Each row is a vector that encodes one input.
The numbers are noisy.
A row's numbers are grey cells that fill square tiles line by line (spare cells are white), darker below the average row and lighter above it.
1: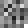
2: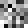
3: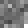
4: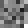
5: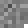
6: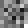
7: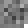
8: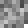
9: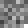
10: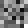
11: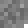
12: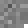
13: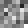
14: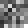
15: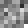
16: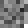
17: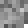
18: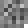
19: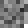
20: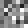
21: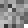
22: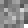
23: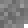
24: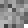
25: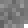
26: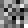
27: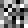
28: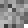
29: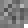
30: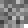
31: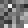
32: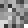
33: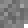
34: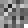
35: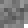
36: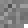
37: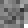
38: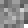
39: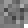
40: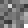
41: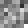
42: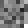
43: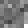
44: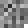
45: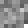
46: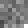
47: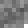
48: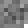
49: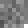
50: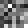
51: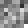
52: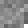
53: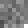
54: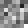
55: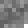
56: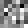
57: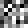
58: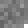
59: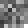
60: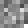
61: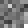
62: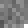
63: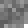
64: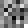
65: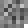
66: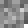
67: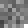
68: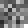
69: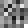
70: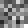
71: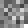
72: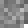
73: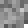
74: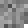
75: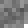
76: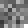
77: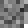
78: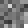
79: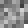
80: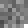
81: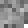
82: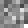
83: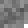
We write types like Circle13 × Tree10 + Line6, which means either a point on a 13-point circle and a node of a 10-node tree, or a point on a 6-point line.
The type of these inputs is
Line8.
